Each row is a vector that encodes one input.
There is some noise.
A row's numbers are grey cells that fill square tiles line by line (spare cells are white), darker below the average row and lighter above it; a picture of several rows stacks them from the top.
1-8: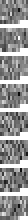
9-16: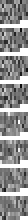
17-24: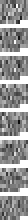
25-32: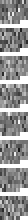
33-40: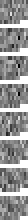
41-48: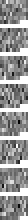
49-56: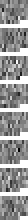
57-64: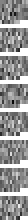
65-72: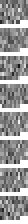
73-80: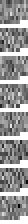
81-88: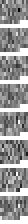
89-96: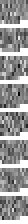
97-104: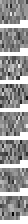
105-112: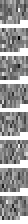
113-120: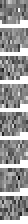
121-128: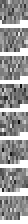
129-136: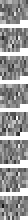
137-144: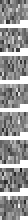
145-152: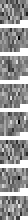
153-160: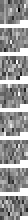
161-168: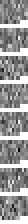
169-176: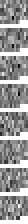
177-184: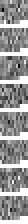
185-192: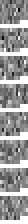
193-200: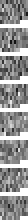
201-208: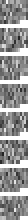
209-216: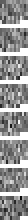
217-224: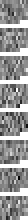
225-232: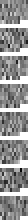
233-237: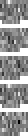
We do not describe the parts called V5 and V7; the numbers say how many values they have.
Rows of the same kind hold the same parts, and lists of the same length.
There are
3 kinds of row.
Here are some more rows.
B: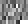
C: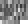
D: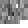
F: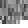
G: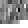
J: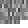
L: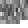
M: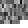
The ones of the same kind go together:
B, M
C, D, F, J, L
G

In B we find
a point on an 8-point line.
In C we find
a point on a 3-point line, a point on a 4-point line, a true/false value and a value of V7.
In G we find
a true/false value, a value of V5 and a value of V7.
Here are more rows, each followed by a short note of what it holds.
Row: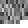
a point on an 8-point line
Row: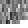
a true/false value, a value of V5 and a value of V7
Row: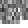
a true/false value, a value of V5 and a value of V7
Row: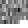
a point on a 3-point line, a point on a 4-point line, a true/false value and a value of V7
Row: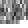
a true/false value, a value of V5 and a value of V7
